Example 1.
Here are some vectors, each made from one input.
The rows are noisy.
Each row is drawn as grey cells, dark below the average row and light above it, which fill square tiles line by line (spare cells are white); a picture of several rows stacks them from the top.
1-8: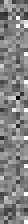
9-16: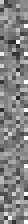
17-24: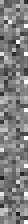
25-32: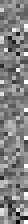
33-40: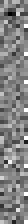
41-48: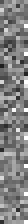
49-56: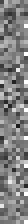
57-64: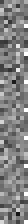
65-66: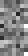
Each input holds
a point on a 4-point line and a true/false value.
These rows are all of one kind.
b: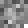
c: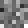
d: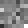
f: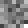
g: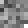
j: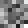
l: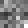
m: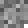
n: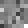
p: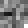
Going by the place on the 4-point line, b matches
d, m and n.
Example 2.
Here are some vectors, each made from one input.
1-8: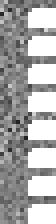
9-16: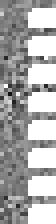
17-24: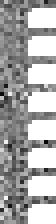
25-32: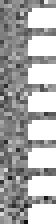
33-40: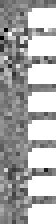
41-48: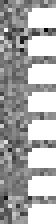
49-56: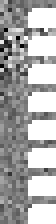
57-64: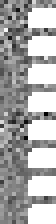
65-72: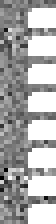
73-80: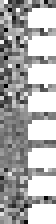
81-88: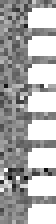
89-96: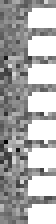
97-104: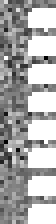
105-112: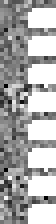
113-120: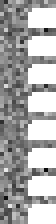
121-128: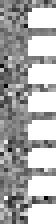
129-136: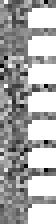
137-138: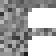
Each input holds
a list of up to two points on a 13-point line.
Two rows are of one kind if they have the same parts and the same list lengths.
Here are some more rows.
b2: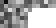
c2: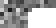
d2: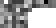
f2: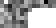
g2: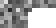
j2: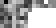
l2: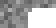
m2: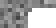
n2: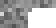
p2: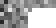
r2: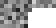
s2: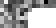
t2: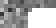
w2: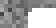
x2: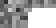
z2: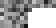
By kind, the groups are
b2, d2, f2, l2, n2, p2, s2, x2
c2, g2, j2, m2, t2, w2
r2, z2

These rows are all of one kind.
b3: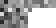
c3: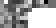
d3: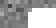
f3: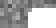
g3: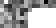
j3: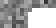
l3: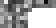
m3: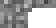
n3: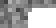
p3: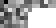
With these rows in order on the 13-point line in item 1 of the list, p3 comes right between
d3 and l3.
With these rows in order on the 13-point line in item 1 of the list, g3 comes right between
d3 and n3.
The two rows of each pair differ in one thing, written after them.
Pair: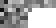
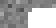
the place on the 13-point line in item 1 of the list
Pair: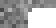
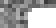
the place on the 13-point line in item 1 of the list
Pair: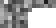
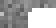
the place on the 13-point line in item 2 of the list
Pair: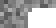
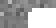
the place on the 13-point line in item 2 of the list
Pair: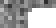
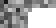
the place on the 13-point line in item 2 of the list
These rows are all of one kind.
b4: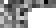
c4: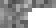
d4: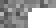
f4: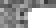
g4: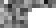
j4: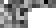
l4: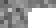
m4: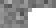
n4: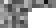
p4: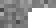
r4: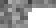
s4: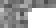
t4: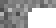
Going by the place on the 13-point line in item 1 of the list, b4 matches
j4, l4, m4 and s4.
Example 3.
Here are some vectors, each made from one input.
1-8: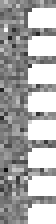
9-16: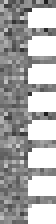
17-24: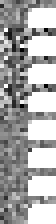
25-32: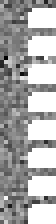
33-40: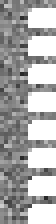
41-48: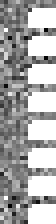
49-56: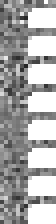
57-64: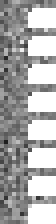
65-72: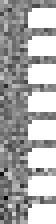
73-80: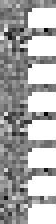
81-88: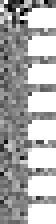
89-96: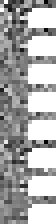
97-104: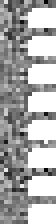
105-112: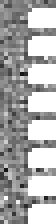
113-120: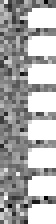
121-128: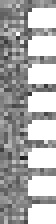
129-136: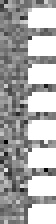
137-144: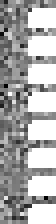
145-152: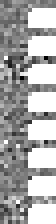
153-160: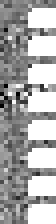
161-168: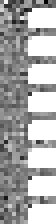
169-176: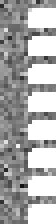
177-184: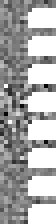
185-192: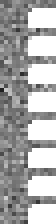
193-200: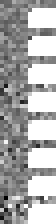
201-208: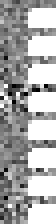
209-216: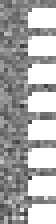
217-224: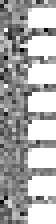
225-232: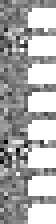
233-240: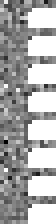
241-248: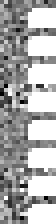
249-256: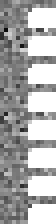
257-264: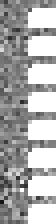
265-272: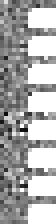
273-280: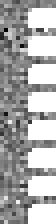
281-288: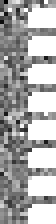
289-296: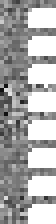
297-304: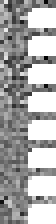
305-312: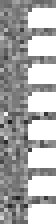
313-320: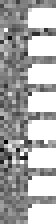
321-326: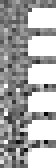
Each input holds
either a point on a 16-point circle, or a point on a 15-point line.
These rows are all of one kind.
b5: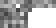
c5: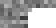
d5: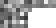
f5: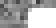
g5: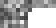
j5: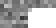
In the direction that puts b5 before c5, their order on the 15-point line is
b5, g5, d5, c5, j5, f5.
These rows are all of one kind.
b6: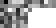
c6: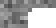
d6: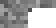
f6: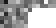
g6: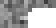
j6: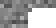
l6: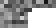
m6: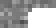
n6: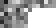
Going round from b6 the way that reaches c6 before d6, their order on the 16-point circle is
b6, c6, g6, m6, n6, f6, d6, l6, j6.
